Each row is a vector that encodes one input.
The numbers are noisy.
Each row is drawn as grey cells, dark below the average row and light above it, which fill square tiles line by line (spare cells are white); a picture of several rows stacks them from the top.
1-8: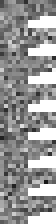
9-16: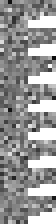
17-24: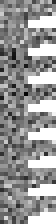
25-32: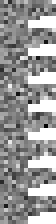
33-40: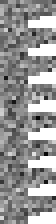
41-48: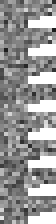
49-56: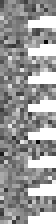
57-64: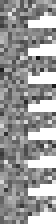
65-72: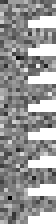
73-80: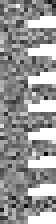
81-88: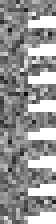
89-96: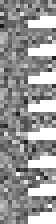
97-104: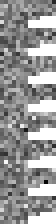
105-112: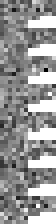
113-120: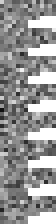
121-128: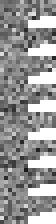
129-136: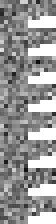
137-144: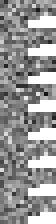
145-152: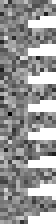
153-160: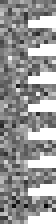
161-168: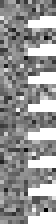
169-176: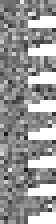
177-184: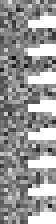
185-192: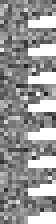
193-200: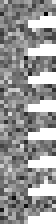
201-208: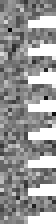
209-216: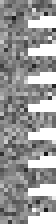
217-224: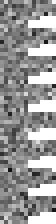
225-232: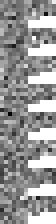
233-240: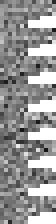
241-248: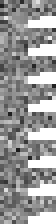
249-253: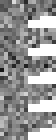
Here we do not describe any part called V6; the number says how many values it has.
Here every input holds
either a point on a 3-point line and a point on a 5-point line, or a point on an 8-point line, or a node of a 13-node tree, or a true/false value and a value of V6.
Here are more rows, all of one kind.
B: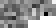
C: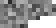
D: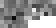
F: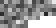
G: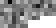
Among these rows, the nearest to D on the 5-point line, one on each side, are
B and G.
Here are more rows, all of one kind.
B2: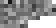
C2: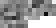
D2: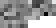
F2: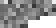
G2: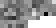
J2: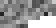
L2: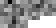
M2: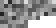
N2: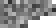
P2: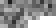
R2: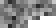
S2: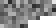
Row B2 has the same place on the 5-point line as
F2, N2 and S2.
